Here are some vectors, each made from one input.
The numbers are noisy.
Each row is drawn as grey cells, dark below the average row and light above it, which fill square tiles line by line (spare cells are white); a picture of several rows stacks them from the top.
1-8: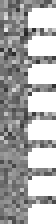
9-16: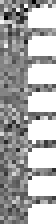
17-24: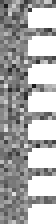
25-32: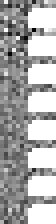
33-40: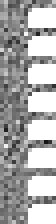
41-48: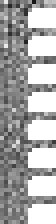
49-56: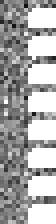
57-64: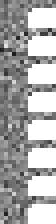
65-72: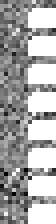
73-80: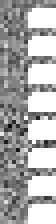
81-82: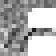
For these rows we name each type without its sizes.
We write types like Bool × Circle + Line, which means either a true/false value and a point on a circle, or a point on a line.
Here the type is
Line.
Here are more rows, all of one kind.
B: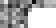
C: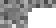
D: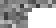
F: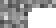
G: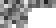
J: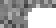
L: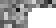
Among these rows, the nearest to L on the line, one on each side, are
F and J.
